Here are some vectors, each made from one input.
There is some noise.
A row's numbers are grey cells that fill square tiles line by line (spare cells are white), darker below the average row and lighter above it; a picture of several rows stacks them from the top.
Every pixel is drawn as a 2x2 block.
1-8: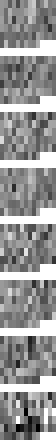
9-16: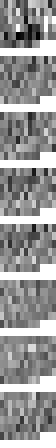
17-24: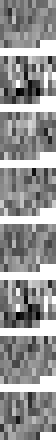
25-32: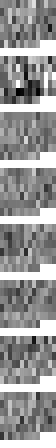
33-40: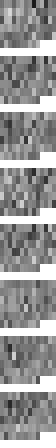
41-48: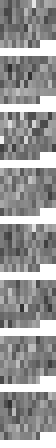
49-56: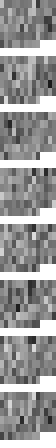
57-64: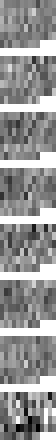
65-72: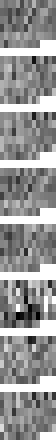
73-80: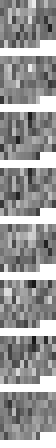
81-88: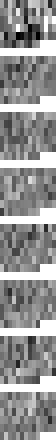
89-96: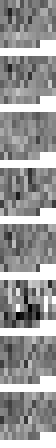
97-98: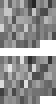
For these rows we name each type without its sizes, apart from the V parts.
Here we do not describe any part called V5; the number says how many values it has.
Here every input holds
a list of items, each a true/false value and a value of V5.
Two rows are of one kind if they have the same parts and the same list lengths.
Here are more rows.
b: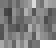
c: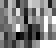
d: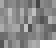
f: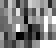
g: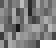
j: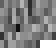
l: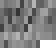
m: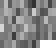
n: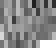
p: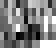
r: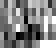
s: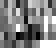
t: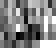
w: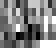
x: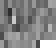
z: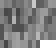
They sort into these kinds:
b, g, j, l, x, z
c, f, p, r, s, t, w
d, m, n

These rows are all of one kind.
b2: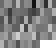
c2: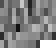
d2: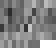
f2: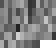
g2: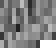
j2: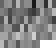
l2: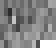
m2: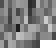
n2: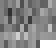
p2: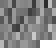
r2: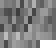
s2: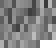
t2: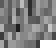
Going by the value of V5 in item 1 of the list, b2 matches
j2, p2 and s2.
